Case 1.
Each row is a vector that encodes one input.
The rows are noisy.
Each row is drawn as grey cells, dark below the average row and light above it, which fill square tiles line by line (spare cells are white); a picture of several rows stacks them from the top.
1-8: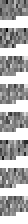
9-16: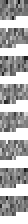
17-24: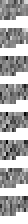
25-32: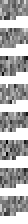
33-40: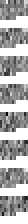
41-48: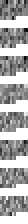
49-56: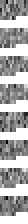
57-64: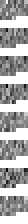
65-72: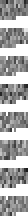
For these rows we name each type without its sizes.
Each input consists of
a node of a tree and a true/false value.
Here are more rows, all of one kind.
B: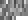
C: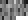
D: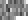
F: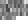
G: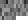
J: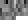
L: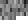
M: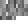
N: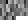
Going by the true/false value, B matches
D, F and M.
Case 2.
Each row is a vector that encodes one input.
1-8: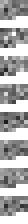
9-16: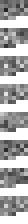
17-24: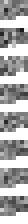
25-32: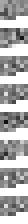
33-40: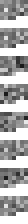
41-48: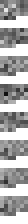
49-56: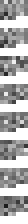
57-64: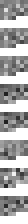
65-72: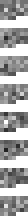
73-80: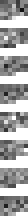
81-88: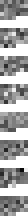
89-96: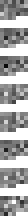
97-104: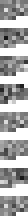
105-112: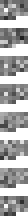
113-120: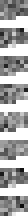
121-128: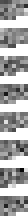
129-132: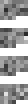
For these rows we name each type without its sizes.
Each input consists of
either a point on a circle and a true/false value, or a fixed value.
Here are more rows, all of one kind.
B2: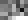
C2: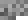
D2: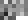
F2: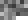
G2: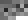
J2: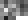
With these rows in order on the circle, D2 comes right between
C2 and G2.
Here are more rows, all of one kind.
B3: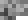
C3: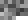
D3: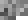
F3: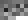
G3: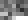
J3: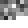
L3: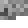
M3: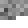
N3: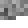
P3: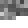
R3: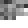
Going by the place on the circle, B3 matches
D3, L3, M3 and N3.
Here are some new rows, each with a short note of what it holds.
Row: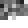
a fixed value
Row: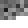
a point on a circle and a true/false value
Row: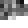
a fixed value
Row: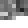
a point on a circle and a true/false value
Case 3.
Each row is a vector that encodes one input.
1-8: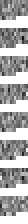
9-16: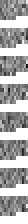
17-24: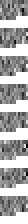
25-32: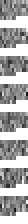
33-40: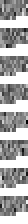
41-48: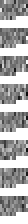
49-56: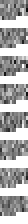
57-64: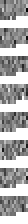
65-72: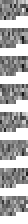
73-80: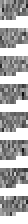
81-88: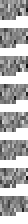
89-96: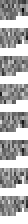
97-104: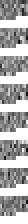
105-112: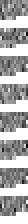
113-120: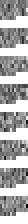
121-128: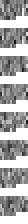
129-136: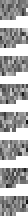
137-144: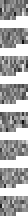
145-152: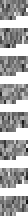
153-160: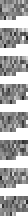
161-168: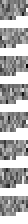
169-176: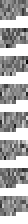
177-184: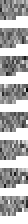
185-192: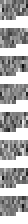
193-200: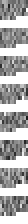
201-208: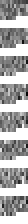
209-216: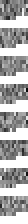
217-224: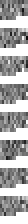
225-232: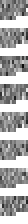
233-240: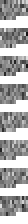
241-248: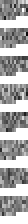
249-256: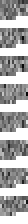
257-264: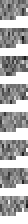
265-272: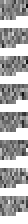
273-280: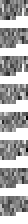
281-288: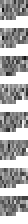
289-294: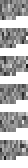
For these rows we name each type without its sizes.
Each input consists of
a node of a tree and a true/false value.
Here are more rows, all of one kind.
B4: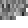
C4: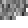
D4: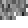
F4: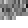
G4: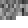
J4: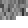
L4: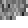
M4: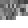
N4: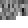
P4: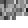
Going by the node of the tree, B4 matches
C4, D4 and L4.
